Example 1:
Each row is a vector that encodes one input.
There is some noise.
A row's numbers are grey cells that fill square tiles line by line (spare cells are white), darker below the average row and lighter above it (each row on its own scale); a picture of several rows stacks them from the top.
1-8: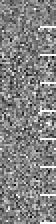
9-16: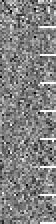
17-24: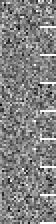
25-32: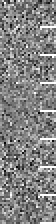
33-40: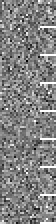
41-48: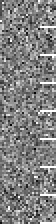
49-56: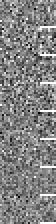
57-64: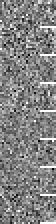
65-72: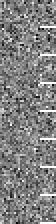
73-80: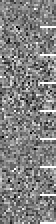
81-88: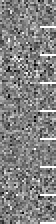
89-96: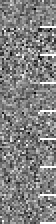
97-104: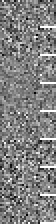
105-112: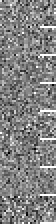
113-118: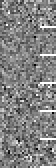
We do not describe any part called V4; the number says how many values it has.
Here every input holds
a true/false value, together with either a point on a 9-point line, or a value of V4.
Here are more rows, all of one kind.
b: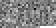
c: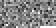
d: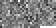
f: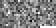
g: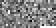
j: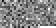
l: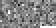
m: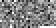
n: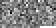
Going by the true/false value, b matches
c, j and m.
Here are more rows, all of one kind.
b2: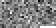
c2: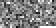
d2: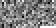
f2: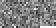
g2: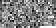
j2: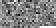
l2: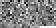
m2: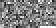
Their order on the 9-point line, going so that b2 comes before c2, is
l2, g2, m2, b2, c2, d2, f2, j2.
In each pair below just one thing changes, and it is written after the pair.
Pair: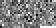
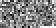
the true/false value
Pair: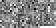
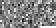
the true/false value
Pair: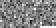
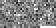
the value of V4
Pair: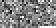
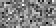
the value of V4
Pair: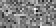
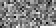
the true/false value
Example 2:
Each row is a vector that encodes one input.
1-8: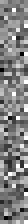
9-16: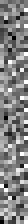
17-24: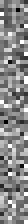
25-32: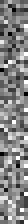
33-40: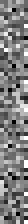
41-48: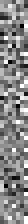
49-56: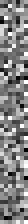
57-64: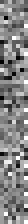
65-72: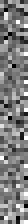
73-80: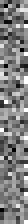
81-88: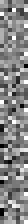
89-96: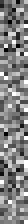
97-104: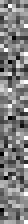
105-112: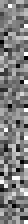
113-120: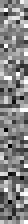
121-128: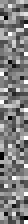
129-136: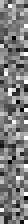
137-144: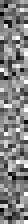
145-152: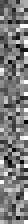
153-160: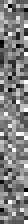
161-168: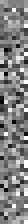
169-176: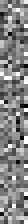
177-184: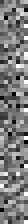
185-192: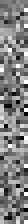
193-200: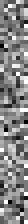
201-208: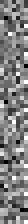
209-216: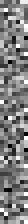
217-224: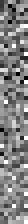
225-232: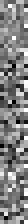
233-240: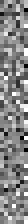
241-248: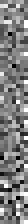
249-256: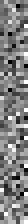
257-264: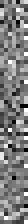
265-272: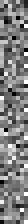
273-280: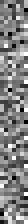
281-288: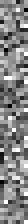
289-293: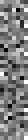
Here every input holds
either one of 9 labels and three true/false values, or one of 12 labels.
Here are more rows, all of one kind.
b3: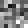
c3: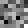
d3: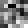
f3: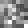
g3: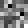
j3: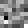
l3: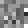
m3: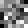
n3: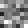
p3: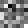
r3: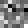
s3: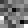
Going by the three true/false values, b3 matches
d3, g3, j3 and m3.
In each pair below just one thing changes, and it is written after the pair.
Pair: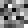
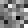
one of the three true/false values
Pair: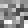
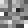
the label
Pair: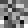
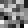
one of the three true/false values
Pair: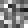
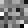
the label
